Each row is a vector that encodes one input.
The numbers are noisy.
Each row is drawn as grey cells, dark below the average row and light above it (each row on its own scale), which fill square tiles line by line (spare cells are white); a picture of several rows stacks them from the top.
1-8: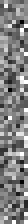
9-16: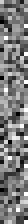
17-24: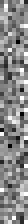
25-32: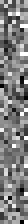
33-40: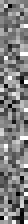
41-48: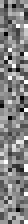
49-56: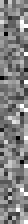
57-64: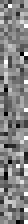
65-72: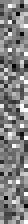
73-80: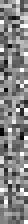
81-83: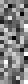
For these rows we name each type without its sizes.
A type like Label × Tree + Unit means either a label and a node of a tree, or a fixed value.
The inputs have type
Bool × Bool × Bool × Bool + Circle.
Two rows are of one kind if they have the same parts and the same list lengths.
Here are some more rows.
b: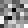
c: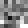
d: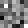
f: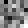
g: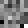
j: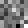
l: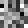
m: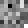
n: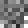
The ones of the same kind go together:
b, c, d, g, j, l, m
f, n

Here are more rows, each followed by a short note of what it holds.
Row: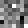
a point on a circle
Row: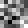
four true/false values
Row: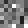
a point on a circle
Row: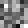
four true/false values
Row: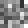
four true/false values
